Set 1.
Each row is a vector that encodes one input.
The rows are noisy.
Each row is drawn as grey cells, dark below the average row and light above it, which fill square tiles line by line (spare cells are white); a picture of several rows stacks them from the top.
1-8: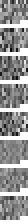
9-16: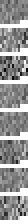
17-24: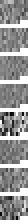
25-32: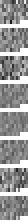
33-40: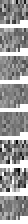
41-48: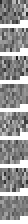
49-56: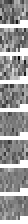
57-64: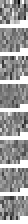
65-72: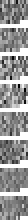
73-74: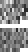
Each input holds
either a fixed value, or a point on a 3-point line and a point on a 4-point line.
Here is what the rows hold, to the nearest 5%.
About 5% of them hold a fixed value. The rest hold a point on a 3-point line and a point on a 4-point line.
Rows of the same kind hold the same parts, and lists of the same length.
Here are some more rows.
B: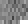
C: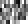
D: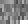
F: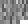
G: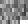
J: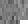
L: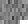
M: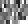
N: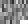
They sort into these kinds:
B, D, F, G, J, L, N
C, M

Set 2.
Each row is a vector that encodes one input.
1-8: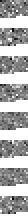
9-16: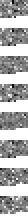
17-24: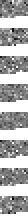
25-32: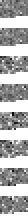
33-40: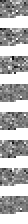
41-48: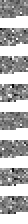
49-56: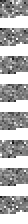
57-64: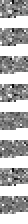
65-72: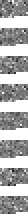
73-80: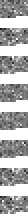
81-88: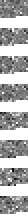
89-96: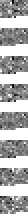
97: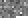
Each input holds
a point on a 15-point line.
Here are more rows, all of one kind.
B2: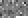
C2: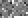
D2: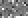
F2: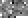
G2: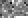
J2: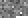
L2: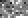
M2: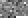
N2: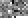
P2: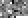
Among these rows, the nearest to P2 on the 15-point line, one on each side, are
F2 and N2.
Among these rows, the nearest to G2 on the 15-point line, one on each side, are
C2 and L2.
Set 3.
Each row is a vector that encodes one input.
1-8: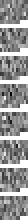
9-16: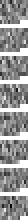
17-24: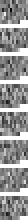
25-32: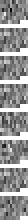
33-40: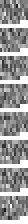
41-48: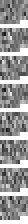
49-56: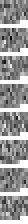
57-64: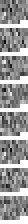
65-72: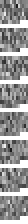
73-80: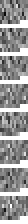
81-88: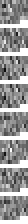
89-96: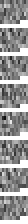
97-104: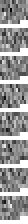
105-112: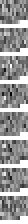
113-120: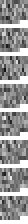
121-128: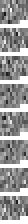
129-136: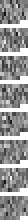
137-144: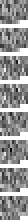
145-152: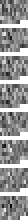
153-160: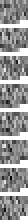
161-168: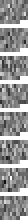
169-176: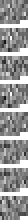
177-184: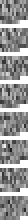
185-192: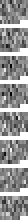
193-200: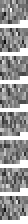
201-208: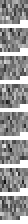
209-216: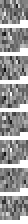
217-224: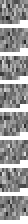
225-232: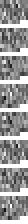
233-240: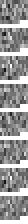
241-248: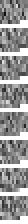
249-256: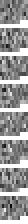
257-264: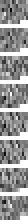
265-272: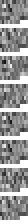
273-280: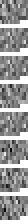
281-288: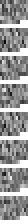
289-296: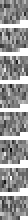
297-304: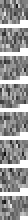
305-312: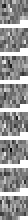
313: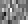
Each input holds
four true/false values.
